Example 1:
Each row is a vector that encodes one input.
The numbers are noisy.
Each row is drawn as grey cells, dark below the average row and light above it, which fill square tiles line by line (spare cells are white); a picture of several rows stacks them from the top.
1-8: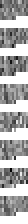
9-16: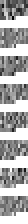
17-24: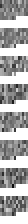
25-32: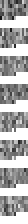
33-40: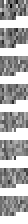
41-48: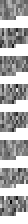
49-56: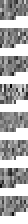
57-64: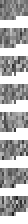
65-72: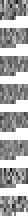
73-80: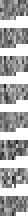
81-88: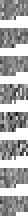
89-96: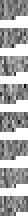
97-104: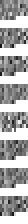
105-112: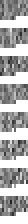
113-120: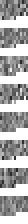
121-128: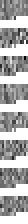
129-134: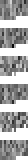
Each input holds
a point on a 19-point line.
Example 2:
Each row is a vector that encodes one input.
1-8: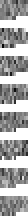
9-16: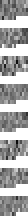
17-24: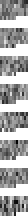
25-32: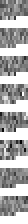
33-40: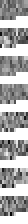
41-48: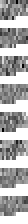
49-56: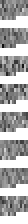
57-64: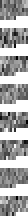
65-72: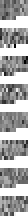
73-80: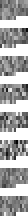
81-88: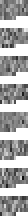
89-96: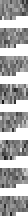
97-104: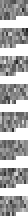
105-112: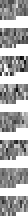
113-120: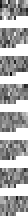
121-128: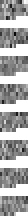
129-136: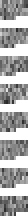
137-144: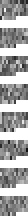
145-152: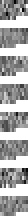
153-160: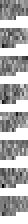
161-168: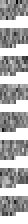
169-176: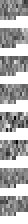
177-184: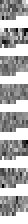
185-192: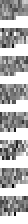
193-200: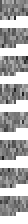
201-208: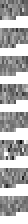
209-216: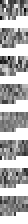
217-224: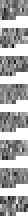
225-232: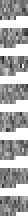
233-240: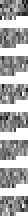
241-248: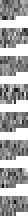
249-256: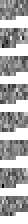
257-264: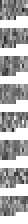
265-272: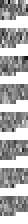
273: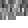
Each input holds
a point on a 14-point line.
